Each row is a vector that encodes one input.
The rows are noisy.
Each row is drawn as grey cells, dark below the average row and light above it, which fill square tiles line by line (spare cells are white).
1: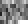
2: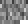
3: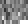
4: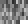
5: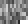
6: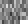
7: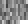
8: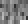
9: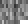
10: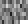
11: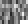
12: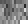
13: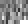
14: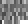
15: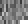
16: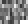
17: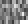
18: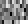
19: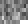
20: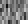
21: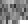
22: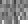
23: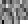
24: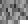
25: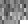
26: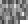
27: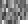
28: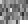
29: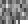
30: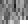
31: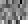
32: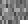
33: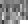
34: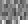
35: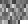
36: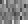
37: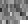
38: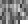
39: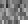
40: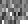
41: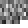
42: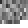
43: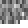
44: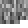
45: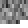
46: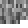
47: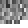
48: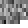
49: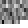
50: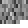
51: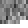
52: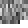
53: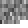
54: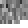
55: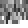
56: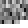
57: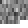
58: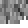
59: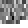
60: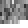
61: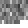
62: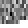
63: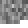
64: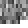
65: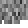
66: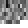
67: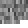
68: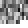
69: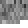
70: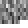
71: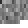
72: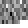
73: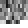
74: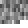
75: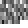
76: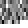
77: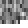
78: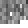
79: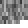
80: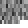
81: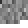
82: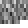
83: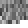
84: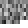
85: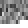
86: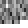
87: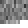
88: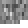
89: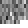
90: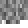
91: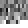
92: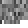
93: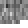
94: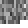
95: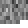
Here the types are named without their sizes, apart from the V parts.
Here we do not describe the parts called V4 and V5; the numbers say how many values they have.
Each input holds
a value of V4, together with either a point on a circle, a true/false value and a value of V5, or a fixed value.
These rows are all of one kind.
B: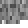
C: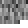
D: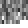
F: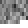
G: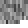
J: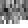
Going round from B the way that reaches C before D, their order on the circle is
B, G, J, C, F, D.
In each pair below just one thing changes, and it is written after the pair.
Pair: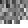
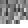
the true/false value
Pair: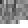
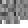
the value of V5
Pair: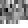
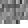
the value of V4
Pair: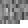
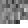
the place on the circle
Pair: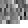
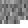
the value of V4
